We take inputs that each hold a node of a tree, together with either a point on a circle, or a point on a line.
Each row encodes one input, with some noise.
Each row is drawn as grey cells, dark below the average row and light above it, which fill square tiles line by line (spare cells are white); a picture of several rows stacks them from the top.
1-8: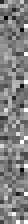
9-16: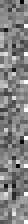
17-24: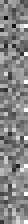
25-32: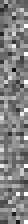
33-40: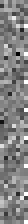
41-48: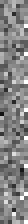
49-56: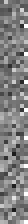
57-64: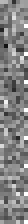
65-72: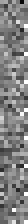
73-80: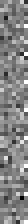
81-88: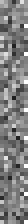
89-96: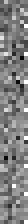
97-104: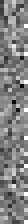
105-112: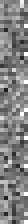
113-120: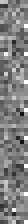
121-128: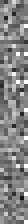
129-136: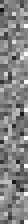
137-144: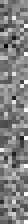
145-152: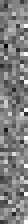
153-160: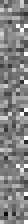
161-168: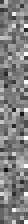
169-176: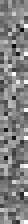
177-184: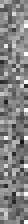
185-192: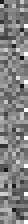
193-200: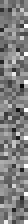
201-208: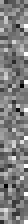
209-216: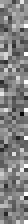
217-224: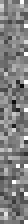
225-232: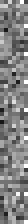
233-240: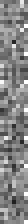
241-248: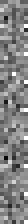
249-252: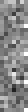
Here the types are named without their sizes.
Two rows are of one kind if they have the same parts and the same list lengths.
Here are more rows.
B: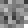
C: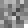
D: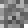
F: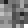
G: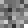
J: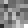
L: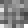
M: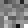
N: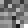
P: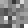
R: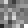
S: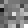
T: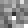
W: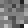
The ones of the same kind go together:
B, C, D, F, L, T
G, J, M, N, P, R, S, W

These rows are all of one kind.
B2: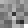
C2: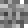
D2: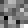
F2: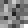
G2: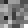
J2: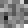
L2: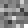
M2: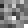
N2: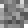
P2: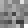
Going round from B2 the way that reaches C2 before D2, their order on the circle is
B2, P2, L2, N2, C2, J2, G2, D2, F2, M2.
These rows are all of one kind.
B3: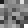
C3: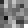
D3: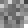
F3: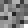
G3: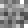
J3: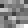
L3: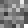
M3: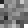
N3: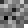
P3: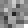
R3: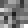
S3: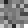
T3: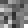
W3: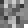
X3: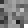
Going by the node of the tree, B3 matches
C3, M3, N3 and W3.
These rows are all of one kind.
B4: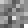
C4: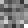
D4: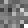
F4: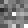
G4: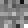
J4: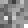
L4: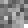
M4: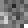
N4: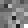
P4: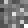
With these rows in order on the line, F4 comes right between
L4 and N4.
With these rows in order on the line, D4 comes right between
B4 and P4.
